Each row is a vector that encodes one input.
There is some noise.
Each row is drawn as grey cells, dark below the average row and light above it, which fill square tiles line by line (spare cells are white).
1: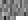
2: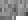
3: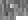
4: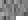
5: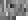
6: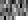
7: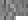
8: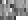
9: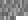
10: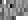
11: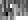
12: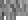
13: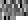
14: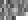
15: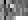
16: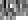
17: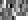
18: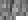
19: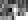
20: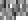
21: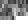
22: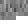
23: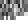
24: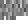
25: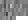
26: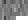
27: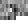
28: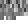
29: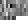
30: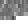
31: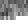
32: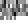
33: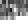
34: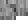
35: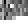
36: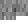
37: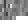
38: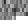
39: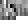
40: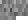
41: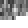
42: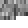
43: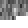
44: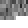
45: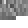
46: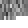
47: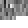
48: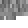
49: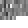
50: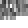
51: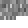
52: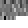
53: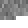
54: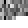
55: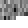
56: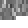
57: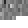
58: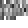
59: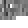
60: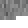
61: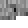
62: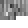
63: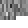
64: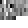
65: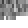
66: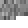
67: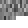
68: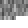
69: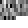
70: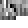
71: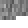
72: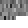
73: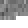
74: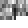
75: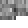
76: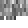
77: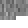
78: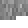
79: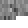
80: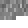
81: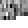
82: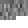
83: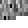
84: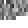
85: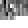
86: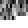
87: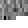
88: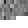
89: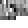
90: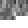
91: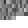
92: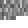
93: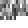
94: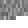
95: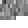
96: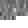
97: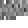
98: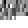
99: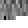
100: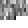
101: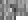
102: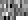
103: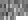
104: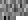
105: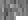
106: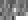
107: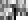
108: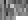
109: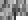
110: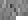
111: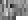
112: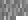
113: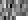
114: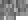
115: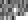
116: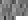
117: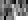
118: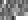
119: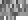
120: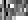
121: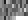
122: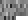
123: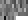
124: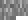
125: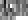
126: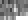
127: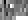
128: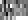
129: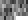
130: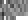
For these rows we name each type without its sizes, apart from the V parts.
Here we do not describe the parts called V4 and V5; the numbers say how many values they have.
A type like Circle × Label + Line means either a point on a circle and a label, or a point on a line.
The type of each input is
(Bool × V4 + Tree) × V5.
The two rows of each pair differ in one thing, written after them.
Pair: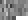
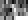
the value of V4
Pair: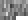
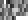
the value of V4
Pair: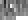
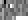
the value of V5
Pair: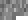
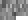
the value of V4
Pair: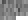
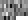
the value of V5
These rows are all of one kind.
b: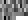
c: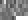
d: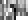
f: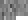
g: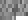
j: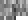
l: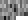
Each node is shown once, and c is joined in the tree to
b and j.
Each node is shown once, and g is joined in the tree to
l.
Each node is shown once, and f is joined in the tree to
d.
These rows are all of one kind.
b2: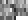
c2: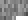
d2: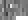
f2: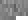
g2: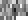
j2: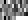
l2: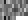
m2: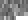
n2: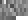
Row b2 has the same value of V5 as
d2 and n2.
